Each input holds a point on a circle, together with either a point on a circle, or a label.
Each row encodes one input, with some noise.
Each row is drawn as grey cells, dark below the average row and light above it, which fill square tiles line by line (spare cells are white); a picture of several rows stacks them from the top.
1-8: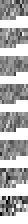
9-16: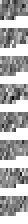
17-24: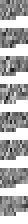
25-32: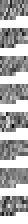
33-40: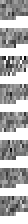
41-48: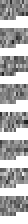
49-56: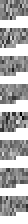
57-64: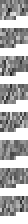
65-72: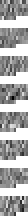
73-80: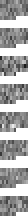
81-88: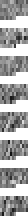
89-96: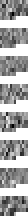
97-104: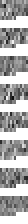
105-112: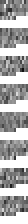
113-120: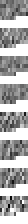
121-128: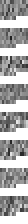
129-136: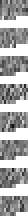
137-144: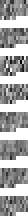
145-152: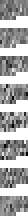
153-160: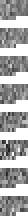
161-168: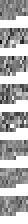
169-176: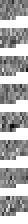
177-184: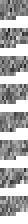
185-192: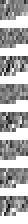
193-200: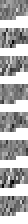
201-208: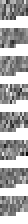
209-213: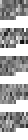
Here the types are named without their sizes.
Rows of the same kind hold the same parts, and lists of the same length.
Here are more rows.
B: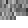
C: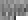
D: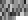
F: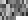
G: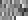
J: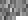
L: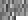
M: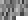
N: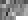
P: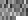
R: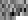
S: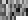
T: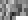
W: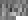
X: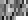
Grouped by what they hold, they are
B, C, F, G, L, M, P, S, W
D, J, N, R, T, X

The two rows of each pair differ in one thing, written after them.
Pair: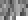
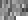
the label
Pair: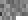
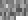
the place on the circle
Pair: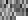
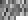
the label
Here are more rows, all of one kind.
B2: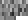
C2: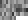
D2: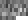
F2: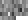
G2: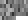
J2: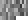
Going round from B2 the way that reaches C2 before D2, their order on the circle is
B2, J2, F2, C2, G2, D2.
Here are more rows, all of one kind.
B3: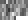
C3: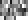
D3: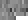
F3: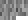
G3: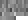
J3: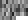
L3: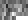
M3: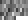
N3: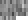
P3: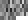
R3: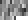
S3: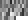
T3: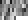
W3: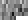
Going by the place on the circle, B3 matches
C3, D3, P3 and W3.
